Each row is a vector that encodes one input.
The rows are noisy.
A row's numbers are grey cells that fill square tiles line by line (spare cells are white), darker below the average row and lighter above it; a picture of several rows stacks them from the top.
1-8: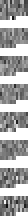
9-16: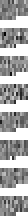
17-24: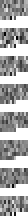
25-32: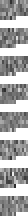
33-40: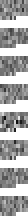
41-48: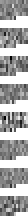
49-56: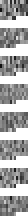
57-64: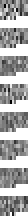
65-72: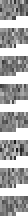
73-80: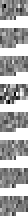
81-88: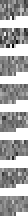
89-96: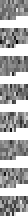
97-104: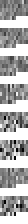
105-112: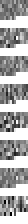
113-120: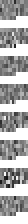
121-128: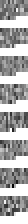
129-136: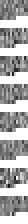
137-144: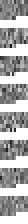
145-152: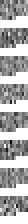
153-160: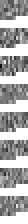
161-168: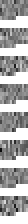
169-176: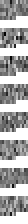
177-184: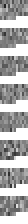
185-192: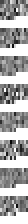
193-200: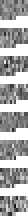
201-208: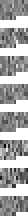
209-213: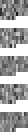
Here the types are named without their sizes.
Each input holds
a point on a line.
